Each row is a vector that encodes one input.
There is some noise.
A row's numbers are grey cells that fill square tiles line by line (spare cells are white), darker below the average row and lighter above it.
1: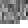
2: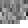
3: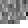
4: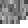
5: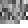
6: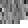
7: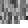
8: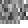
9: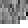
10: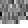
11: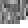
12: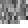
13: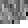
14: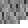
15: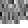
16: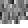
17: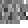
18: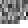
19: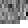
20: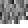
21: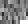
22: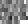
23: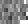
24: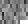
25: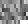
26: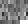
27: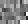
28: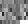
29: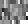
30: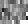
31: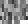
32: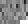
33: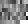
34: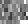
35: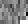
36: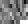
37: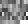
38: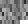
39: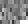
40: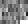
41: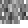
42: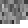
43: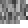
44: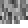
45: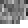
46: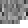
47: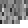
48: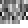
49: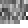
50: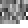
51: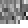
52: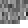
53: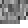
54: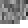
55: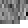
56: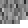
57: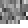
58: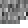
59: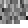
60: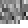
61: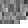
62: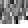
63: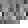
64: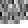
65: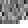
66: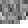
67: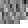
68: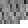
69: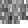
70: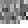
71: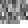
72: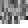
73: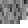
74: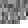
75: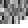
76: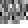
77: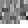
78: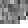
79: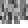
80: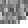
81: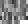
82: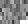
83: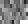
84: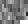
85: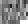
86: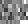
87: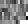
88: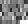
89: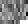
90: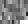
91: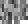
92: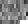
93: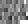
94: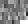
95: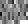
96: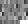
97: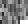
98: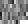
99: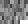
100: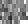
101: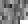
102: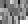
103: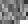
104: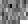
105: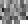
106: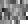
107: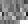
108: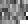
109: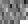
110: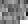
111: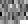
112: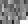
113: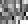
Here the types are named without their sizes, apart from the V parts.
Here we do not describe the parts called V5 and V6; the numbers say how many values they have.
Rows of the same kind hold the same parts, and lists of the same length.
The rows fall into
2 kinds.
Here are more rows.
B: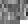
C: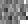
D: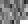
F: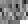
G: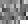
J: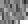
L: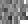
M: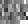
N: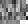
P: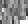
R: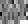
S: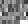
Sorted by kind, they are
B, D, F, J, P, S
C, G, L, M, N, R

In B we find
a point on a line, a true/false value and a value of V6.
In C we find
a value of V5.
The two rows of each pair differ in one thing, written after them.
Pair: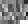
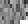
the true/false value
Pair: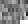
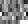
the place on the line
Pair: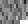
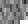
the value of V6
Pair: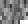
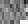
the value of V6
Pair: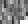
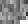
the value of V6
